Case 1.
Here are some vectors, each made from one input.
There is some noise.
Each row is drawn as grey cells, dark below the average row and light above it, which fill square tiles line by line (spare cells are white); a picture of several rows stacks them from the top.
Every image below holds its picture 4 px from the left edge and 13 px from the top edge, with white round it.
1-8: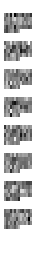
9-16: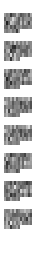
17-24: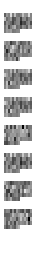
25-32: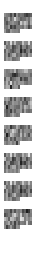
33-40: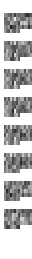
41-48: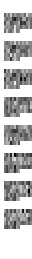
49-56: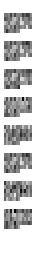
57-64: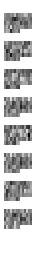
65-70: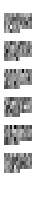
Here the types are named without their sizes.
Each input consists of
either a point on a circle, or a point on a line.
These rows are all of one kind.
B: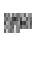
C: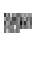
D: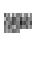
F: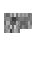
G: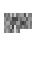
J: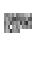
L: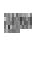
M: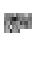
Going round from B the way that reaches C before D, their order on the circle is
B, C, D, L, J, M, F, G.
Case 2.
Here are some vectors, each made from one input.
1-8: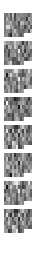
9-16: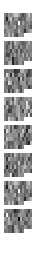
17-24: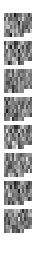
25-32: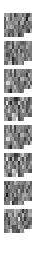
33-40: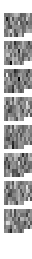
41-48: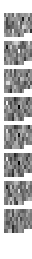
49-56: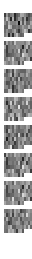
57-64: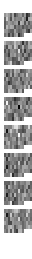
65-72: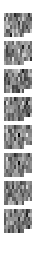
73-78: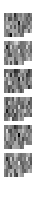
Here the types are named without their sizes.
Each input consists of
a point on a line and a true/false value.
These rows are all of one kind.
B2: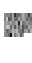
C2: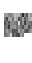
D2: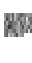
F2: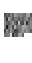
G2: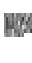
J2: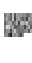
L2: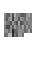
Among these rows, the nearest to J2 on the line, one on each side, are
B2 and C2.
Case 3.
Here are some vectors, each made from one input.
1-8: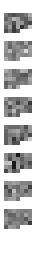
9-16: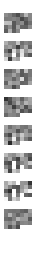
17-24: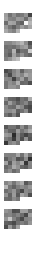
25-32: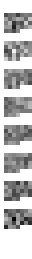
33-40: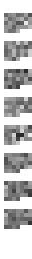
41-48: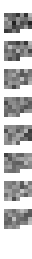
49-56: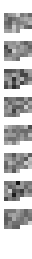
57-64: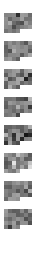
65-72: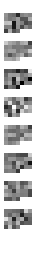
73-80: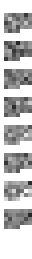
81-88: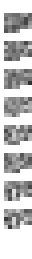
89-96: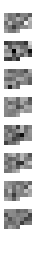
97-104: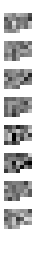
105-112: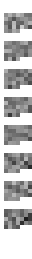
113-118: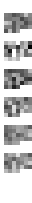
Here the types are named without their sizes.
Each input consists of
a point on a circle and a true/false value.
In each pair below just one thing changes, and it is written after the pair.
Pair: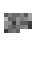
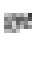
the place on the circle
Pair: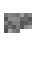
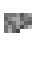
the true/false value
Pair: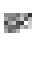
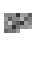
the true/false value
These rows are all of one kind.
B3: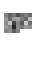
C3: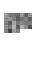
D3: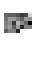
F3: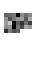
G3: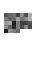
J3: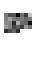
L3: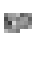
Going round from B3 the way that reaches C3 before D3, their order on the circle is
B3, F3, G3, C3, J3, D3, L3.
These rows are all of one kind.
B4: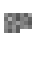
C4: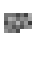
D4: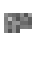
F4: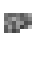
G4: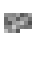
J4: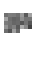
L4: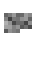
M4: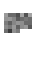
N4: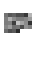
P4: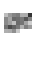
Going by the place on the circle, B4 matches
D4 and N4.
